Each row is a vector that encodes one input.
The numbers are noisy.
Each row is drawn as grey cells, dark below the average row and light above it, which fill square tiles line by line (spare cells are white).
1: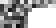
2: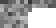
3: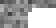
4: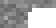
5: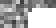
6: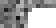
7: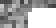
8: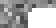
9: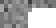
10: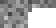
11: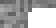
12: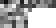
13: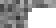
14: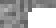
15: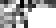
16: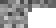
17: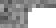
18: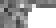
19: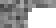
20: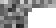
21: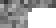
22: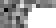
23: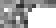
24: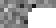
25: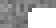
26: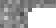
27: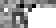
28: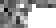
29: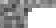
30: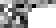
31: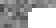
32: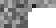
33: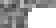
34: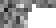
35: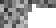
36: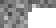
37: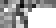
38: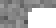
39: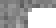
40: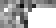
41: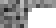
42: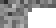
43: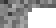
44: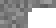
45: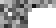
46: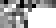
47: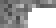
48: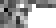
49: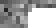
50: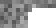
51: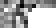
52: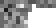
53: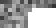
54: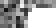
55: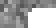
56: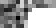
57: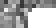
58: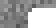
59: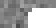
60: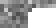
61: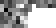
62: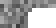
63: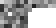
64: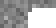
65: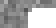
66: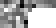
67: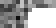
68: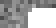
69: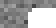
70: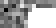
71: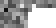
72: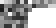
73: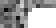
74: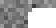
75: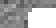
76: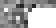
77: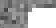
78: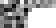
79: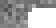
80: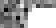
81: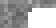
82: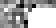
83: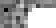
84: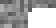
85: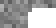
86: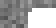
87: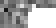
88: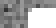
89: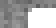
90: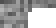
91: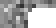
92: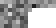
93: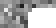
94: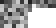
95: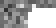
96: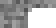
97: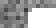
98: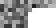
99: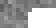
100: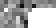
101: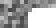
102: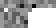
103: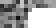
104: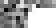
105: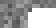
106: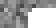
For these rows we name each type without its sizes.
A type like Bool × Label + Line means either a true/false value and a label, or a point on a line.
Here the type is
Bool × Circle × (Tree + Unit).
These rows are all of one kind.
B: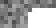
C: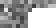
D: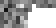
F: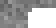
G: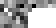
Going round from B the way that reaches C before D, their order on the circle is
B, C, F, G, D.
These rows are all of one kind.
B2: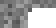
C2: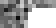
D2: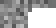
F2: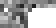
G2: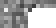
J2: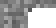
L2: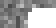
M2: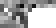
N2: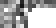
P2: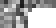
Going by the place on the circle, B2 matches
G2 and J2.
